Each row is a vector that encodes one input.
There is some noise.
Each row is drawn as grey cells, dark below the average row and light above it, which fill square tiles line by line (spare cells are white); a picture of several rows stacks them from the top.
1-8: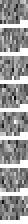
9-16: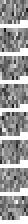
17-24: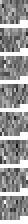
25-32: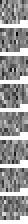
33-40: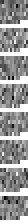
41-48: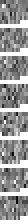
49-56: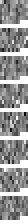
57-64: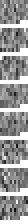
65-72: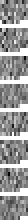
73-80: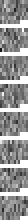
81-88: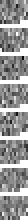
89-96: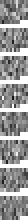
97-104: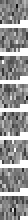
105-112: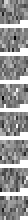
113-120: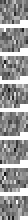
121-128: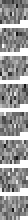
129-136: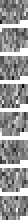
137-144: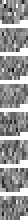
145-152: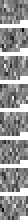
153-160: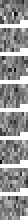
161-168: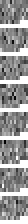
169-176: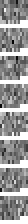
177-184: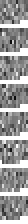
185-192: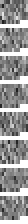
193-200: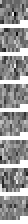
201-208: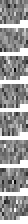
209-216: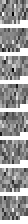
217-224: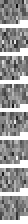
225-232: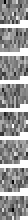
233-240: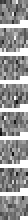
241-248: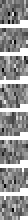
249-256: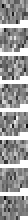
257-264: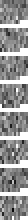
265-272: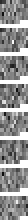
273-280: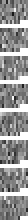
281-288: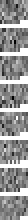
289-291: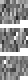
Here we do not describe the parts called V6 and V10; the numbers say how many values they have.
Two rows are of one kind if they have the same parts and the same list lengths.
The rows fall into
2 kinds.
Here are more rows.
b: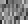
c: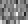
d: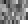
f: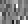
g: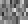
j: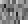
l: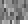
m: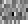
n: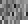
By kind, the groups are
b, j
c, d, f, g, l, m, n

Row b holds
a node of each of two 11-node trees, a value of V6 and a value of V10.
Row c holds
a node of each of two 11-node trees, three true/false values, a value of V6 and a value of V10.
